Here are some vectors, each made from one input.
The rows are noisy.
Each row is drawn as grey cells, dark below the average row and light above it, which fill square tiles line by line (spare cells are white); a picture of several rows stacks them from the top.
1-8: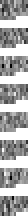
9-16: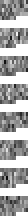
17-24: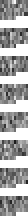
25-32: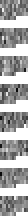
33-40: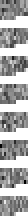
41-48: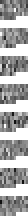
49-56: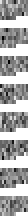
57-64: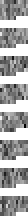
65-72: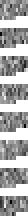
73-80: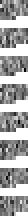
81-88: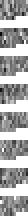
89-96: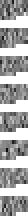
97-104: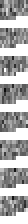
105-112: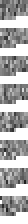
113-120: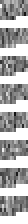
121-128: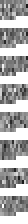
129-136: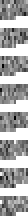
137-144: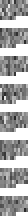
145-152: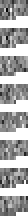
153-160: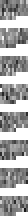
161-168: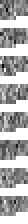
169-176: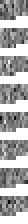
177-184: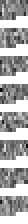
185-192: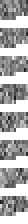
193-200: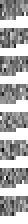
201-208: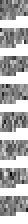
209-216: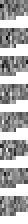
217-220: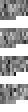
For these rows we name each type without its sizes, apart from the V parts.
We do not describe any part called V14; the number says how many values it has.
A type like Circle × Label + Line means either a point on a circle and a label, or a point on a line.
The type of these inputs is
Bool × Bool × Bool × Bool × Bool × (Line + V14).
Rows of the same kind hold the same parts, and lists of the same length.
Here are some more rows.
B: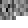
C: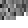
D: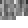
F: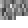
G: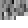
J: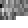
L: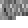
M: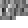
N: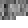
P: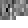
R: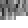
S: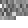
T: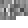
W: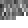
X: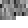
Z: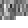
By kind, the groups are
B, D, J, S, T, Z
C, F, G, L, M, N, P, R, W, X

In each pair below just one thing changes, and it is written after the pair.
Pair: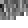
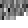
the place on the line
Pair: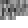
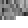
the place on the line
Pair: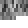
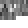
the place on the line
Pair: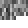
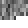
one of the five true/false values
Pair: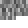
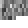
one of the five true/false values
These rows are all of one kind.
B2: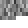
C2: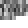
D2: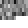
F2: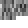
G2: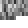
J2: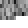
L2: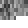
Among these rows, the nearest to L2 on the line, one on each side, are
B2 and C2.
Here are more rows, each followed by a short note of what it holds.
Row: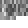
five true/false values and a value of V14
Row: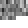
a point on a line and five true/false values
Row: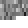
five true/false values and a value of V14
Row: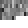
five true/false values and a value of V14
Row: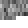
a point on a line and five true/false values
